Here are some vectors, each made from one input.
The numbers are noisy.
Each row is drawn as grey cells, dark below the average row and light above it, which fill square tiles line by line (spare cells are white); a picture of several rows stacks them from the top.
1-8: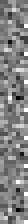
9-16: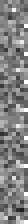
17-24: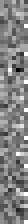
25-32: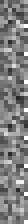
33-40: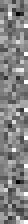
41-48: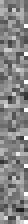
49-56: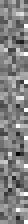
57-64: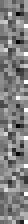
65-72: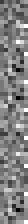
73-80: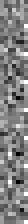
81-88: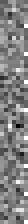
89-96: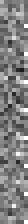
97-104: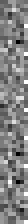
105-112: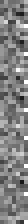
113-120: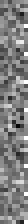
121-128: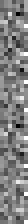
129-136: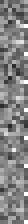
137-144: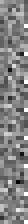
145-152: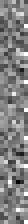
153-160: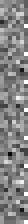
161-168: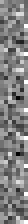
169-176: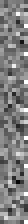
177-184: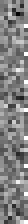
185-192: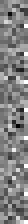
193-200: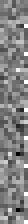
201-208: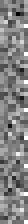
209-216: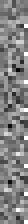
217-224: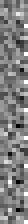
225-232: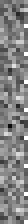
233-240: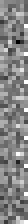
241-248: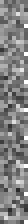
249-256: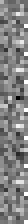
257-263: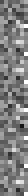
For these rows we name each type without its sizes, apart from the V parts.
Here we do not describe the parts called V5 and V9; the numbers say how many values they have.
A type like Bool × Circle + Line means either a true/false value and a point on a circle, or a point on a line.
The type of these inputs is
Bool × (Line × V9 + V5) + Tree.
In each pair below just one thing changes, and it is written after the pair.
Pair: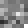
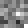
the true/false value
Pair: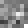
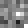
the true/false value
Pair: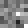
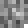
the place on the line
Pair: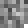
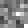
the place on the line
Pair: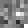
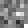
the value of V9
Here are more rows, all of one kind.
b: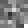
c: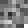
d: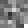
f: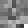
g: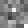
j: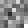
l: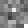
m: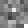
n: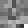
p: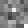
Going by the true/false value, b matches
c and d.
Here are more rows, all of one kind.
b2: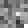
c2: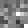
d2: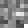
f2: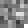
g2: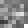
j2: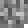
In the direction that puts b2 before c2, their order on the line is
b2, c2, d2, g2, f2, j2.
